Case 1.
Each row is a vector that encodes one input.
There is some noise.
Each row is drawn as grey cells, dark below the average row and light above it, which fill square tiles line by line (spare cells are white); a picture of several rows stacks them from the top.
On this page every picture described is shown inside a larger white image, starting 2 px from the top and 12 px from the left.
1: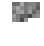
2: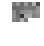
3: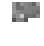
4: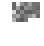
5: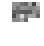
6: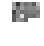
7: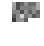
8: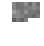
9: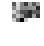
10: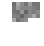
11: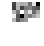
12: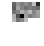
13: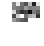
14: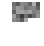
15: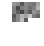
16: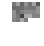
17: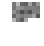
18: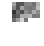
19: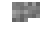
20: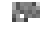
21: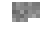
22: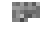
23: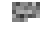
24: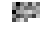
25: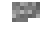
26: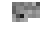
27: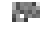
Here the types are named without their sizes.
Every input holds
three true/false values.
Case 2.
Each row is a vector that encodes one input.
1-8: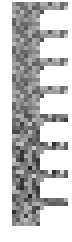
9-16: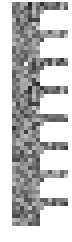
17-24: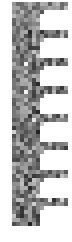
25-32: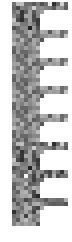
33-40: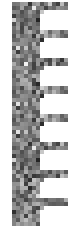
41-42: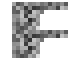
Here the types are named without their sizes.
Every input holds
a point on a circle.
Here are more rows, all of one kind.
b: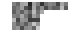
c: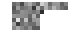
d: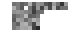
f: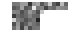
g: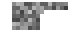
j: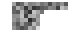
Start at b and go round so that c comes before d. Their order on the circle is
b, j, c, d, g, f.
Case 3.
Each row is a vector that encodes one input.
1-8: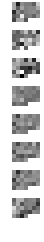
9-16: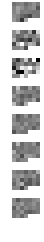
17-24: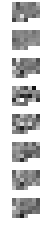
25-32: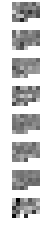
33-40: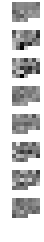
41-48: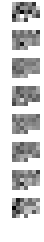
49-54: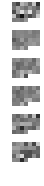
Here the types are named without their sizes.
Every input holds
three true/false values.
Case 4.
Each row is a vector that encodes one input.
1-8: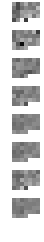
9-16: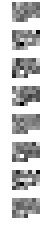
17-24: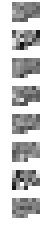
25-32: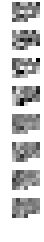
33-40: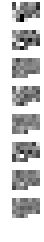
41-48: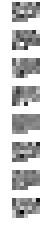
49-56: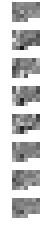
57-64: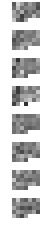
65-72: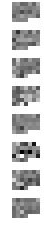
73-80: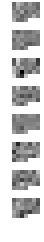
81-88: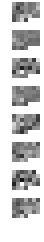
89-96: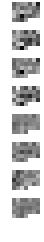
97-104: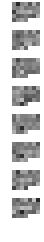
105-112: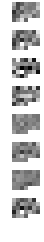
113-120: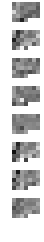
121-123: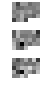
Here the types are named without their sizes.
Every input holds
three true/false values.
